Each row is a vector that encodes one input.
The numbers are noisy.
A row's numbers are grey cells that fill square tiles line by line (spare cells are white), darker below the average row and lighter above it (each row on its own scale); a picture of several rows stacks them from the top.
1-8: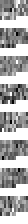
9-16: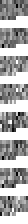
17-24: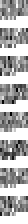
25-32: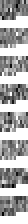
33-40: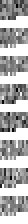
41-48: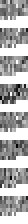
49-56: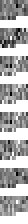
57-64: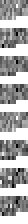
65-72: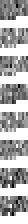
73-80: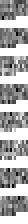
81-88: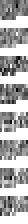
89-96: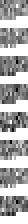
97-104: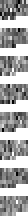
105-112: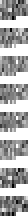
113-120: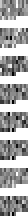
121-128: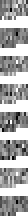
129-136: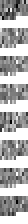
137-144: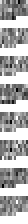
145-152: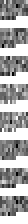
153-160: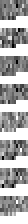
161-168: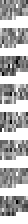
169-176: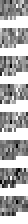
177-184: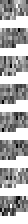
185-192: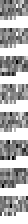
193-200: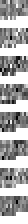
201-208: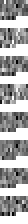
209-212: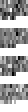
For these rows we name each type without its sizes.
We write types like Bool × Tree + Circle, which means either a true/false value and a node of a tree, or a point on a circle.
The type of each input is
Bool × (Line + Tree).
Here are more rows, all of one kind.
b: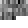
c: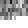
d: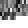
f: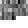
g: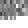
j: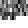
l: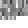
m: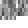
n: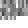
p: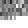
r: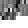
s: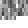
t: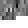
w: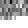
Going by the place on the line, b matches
f, m and s.
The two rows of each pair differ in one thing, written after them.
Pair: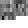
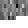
the node of the tree
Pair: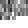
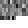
the true/false value
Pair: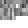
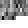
the true/false value
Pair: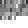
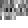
the node of the tree
